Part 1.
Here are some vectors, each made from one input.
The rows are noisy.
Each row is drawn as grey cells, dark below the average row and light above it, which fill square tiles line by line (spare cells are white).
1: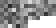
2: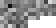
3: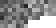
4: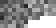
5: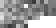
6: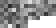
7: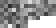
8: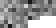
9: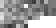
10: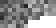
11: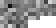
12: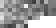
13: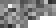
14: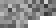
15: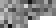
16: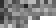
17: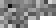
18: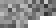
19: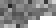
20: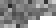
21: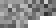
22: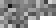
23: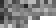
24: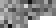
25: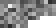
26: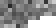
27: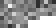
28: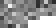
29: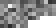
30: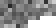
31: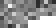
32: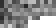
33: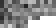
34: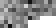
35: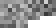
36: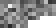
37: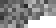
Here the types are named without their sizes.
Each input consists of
a point on a circle and a true/false value.
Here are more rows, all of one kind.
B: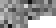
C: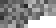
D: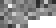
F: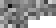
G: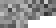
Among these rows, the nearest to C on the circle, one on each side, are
B and D.
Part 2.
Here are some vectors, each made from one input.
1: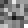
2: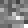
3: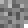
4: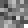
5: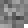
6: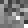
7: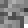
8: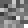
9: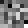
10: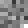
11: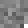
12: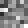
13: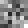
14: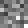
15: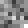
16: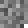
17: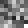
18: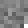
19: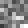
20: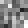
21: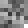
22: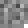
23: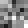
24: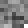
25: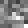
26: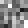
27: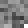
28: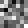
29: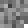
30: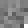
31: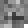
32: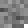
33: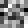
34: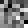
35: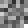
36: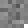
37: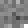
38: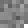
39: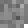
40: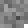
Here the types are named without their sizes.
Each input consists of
a true/false value, together with either a point on a circle, or a fixed value.
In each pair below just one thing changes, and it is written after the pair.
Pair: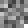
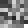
the true/false value
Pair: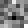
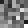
the true/false value
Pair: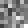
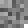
the true/false value
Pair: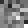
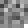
the true/false value
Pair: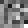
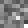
the place on the circle
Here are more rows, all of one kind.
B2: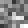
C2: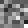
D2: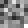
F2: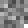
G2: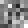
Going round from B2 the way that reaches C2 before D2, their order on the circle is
B2, C2, G2, D2, F2.
